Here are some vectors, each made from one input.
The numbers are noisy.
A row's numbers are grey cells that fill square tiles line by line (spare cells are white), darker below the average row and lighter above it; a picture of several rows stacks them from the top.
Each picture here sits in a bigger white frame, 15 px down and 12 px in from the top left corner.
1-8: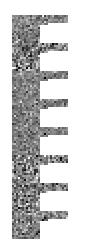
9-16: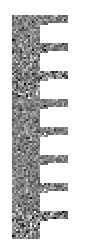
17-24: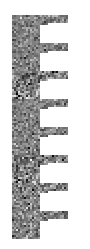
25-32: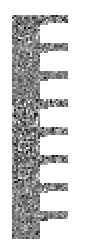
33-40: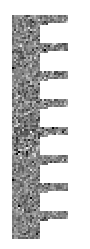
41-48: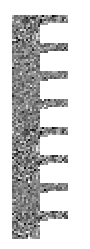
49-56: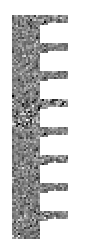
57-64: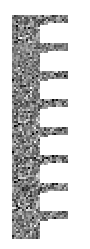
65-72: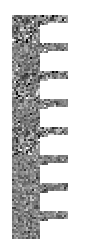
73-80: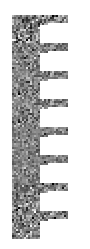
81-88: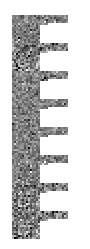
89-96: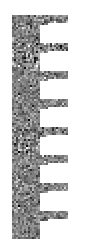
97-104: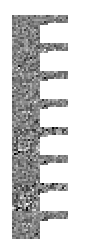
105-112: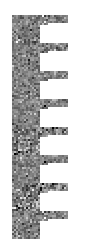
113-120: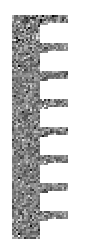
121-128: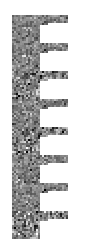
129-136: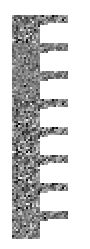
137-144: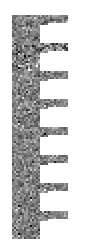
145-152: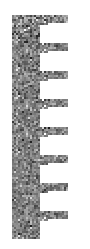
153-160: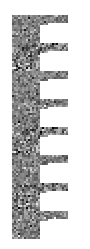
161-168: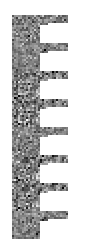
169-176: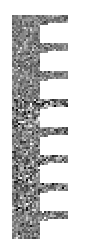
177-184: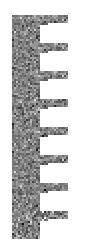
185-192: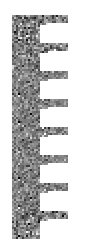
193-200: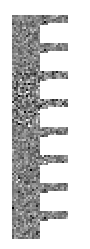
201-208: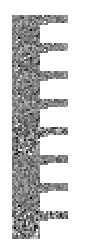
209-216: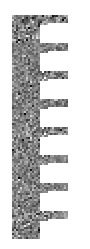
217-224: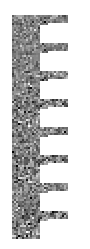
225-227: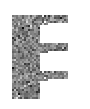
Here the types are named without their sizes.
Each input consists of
either a node of a tree, or a list of items, each a point on a line and a true/false value.
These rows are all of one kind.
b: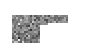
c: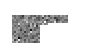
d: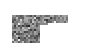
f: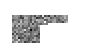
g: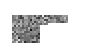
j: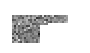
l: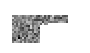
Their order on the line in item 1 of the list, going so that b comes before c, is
j, f, g, l, b, d, c.
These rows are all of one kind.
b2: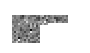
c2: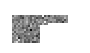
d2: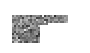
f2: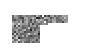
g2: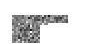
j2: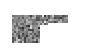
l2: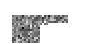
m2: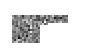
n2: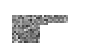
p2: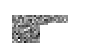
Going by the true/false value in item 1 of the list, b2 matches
c2, f2, g2 and l2.
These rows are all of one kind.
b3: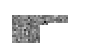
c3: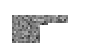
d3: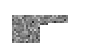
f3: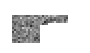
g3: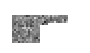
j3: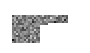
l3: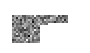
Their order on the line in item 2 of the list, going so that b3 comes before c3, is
j3, l3, d3, b3, f3, g3, c3.
